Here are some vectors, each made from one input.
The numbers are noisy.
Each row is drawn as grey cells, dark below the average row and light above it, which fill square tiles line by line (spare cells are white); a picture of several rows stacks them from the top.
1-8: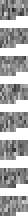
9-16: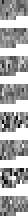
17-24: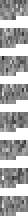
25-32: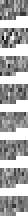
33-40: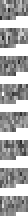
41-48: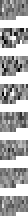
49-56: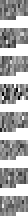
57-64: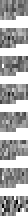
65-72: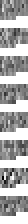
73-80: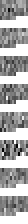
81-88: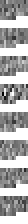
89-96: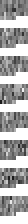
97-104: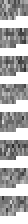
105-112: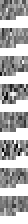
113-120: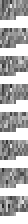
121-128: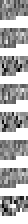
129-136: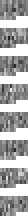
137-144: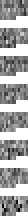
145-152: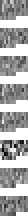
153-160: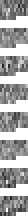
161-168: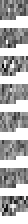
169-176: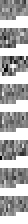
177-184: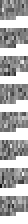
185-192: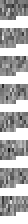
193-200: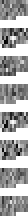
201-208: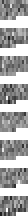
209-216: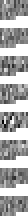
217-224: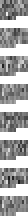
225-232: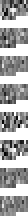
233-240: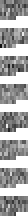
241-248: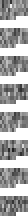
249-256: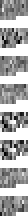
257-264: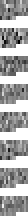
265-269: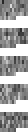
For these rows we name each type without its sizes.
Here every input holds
either a point on a circle and a true/false value, or a point on a line.
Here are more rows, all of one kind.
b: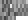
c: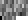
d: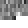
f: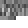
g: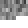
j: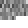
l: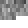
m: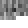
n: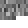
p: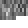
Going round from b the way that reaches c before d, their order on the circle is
b, j, m, c, p, f, n, d, l, g.
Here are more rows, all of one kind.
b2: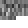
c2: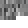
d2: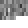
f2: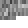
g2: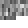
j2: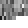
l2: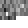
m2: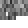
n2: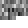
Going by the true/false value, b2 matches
c2 and d2.
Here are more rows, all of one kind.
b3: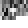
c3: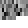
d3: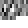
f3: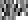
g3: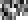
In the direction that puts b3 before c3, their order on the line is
g3, b3, d3, c3, f3.
